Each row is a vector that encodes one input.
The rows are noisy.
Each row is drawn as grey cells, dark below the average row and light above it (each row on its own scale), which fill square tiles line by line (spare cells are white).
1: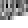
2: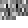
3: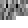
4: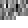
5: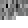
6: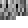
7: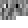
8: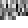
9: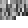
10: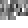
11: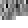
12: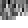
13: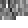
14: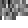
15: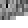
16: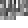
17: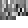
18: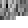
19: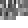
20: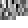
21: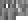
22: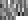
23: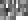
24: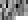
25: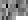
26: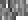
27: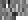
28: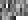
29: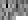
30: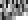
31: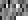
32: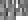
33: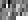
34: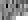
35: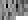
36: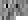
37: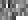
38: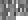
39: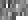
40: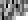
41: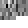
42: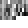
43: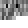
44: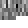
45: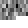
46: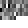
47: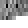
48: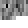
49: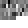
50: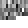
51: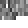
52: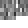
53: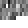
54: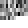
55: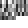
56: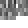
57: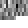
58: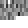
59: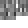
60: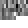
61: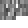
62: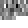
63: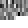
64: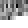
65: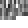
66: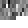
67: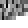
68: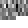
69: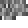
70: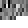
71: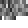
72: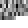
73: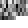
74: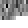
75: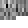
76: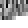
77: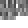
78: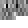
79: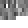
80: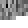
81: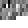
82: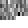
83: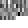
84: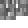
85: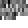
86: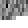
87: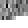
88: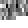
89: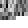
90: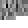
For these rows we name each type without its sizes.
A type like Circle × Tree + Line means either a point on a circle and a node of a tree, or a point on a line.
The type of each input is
Bool × (Circle + Unit) + Tree.
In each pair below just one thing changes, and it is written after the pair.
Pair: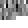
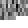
the place on the circle
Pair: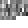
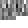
the true/false value
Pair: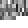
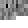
the true/false value
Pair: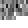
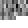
the true/false value
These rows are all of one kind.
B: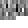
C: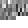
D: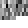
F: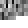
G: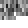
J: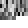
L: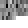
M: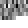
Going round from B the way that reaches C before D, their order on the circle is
B, G, F, L, C, D, M, J.
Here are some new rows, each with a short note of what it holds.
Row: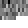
a node of a tree
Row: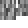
a node of a tree
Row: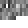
a node of a tree
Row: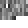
a node of a tree
